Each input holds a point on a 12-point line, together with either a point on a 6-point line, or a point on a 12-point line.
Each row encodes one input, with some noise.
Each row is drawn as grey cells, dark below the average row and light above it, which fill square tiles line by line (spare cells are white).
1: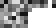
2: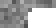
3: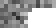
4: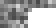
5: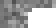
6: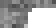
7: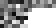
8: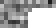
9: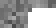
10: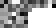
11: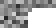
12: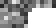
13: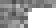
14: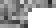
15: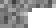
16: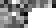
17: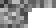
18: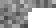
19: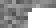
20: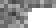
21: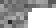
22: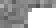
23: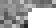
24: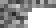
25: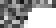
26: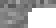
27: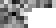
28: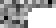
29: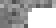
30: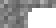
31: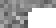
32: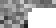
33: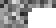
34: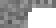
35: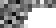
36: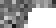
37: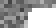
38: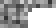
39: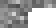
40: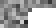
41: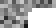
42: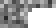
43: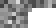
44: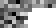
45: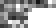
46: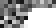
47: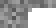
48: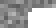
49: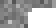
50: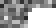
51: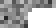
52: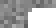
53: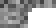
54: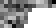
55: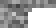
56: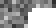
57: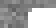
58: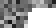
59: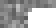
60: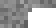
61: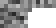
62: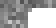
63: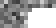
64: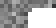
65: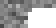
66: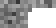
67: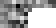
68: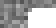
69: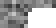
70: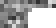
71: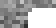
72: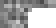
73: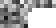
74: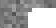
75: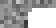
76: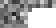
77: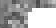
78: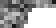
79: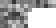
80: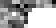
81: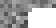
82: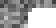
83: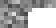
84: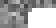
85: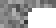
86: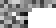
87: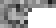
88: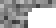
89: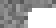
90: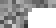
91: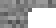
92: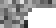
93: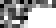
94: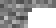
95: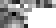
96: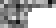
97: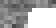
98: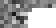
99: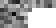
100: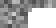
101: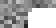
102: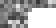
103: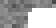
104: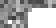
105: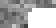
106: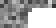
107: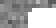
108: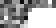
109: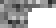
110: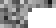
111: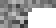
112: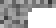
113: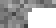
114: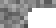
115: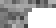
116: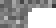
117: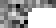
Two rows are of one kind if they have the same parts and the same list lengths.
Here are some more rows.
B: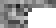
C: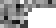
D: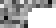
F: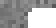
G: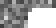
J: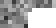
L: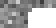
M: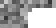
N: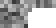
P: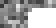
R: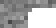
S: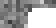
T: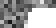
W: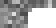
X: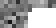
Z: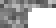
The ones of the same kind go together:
B, C, F, G, N, S, T, X, Z
D, J, L, M, P, R, W

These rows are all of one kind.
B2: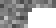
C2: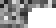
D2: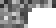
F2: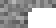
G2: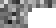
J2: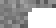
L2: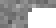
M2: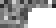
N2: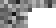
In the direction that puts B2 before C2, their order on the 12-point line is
B2, D2, N2, F2, L2, C2, G2, J2, M2.
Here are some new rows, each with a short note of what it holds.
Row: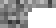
a point on a 6-point line and a point on a 12-point line
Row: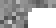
a point on each of two 12-point lines
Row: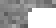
a point on a 6-point line and a point on a 12-point line
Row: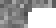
a point on a 6-point line and a point on a 12-point line
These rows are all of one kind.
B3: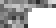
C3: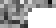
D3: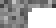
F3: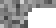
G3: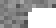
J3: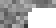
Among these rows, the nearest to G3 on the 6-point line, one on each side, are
B3 and D3.
